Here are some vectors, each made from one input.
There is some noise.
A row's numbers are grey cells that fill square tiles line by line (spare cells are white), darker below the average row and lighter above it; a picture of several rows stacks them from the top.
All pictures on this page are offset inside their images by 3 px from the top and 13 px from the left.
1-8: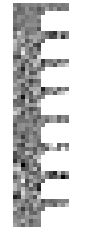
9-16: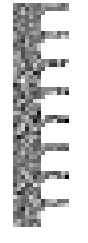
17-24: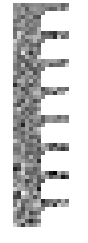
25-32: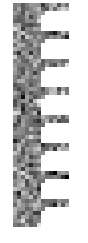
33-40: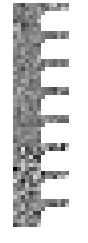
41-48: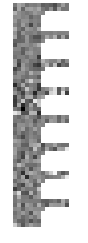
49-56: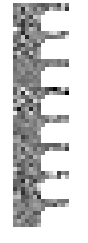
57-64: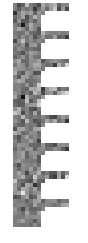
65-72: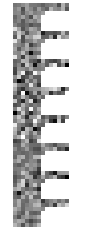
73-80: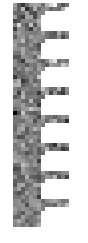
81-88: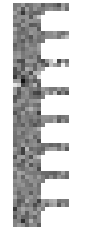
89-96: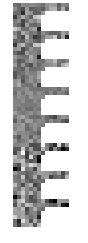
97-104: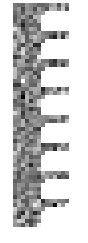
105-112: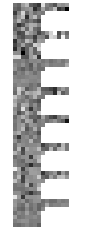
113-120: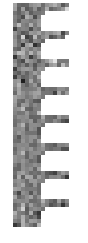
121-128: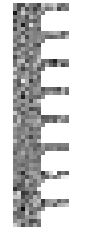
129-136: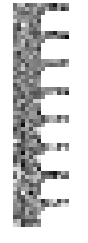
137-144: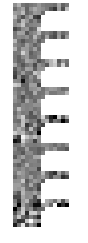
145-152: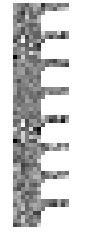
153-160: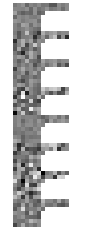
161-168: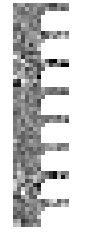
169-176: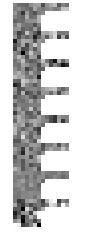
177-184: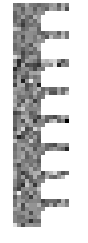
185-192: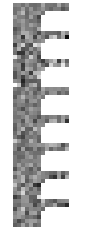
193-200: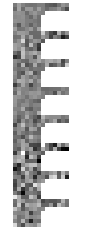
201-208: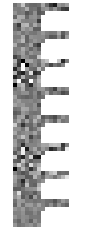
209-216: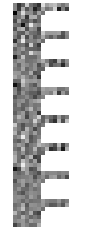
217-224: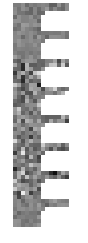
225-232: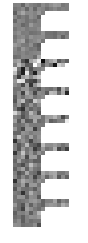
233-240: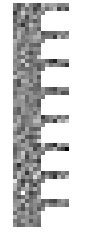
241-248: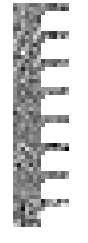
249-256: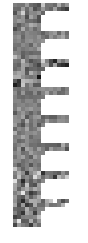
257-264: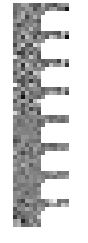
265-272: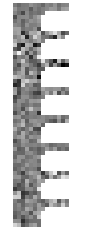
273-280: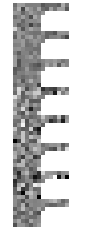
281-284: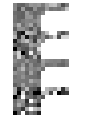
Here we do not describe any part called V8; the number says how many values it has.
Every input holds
either one of 6 labels, or a true/false value and two values of V8.
